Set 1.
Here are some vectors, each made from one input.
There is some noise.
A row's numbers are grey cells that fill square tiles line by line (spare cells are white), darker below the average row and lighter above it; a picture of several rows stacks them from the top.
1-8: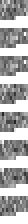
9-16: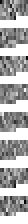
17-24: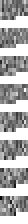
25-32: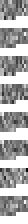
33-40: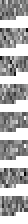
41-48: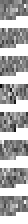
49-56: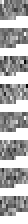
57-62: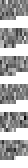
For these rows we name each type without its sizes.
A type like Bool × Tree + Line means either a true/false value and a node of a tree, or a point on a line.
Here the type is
Tree.
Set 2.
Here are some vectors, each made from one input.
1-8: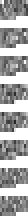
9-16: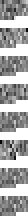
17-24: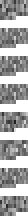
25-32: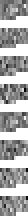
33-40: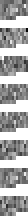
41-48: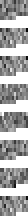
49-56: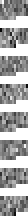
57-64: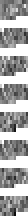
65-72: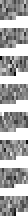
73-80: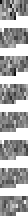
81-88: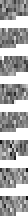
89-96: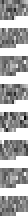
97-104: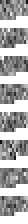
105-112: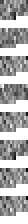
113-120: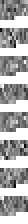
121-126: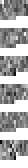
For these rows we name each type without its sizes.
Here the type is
Tree.
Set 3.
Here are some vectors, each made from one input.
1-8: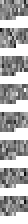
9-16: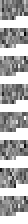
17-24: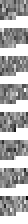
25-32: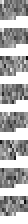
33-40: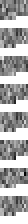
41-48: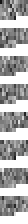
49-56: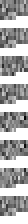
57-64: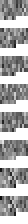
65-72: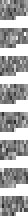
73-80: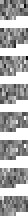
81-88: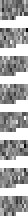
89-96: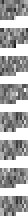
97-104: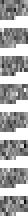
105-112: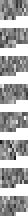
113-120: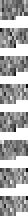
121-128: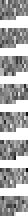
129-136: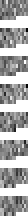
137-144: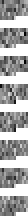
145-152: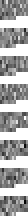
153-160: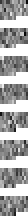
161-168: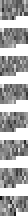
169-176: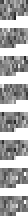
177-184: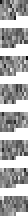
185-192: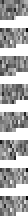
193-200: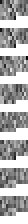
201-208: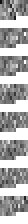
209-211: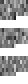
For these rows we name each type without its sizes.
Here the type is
Tree.
